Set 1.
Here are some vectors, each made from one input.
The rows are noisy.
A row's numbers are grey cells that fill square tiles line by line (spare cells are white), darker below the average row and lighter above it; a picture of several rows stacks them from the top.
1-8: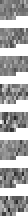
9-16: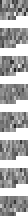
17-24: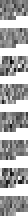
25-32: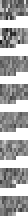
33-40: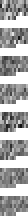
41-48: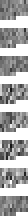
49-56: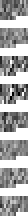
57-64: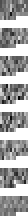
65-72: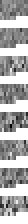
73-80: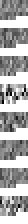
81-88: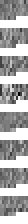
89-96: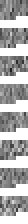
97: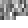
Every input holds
a list of up to two points on an 11-point line.
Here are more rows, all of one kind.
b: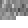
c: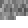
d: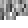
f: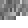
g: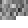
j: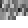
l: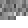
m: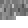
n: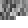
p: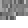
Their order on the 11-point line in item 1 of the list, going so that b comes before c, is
p, d, g, b, m, c, j, f, l, n.
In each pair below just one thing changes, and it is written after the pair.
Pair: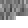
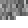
the place on the 11-point line in item 1 of the list
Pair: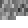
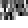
the place on the 11-point line in item 1 of the list
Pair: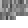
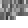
the place on the 11-point line in item 2 of the list
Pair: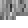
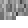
the place on the 11-point line in item 1 of the list
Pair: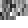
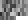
the place on the 11-point line in item 2 of the list
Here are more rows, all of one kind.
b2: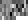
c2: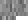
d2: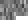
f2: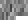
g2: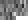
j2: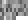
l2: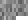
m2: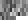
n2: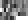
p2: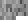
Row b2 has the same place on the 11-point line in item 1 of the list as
c2, j2, l2 and p2.
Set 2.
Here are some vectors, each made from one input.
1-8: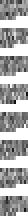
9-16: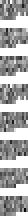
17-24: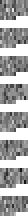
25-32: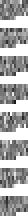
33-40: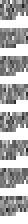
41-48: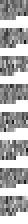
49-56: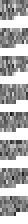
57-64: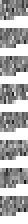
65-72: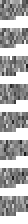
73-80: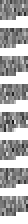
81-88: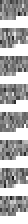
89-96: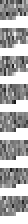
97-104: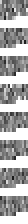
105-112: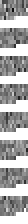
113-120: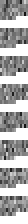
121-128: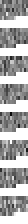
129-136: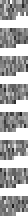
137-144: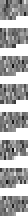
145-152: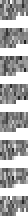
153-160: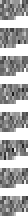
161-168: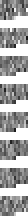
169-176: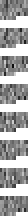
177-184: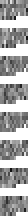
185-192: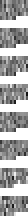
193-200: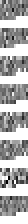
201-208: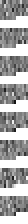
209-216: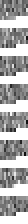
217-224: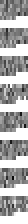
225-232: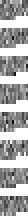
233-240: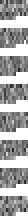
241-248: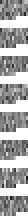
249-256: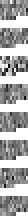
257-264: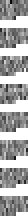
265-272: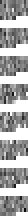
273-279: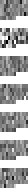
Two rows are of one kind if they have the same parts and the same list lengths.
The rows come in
3 kinds.
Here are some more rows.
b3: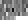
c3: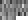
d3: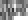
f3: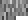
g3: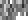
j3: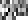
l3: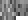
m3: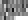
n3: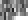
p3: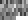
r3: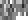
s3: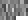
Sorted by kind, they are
b3, d3, g3, m3, n3, r3
c3, f3, l3, p3, s3
j3

